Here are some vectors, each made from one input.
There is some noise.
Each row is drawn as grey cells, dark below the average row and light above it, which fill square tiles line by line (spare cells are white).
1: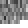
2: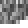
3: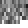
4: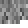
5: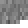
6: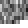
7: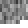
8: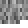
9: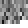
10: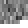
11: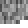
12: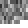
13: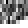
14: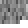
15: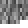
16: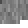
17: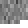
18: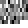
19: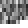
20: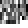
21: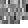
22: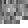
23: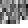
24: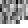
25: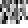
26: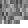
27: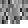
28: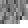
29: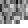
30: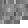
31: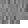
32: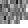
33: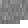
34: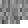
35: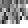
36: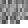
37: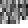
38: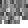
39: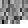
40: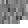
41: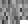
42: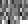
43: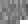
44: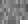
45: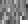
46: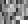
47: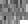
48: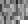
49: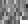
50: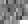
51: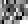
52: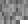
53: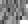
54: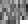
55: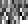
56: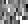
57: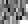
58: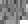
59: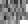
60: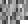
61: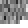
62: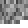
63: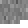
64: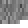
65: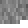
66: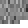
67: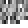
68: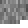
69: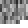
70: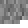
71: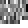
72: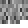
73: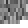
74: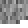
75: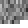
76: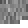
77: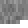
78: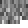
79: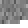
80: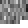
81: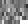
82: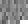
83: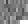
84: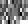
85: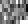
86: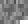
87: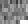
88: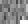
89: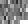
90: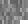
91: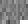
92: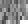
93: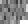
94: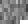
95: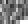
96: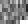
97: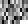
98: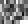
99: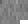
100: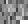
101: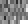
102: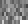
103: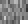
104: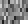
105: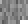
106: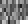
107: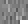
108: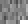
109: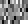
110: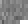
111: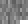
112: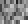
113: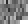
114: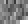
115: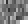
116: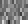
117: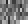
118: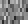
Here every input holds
a point on a 9-point line, together with either a point on an 8-point circle and a true/false value, or a fixed value.
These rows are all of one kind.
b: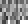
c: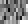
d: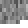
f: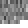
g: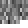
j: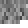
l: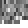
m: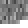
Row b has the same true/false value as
j and l.
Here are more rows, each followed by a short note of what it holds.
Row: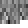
a point on a 9-point line
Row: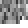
a point on a 9-point line
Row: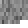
a point on a 9-point line
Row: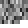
a point on an 8-point circle, a point on a 9-point line and a true/false value
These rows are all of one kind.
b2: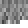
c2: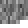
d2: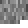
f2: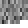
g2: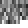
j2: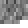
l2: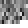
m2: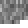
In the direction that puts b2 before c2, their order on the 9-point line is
f2, j2, g2, b2, m2, d2, c2, l2.
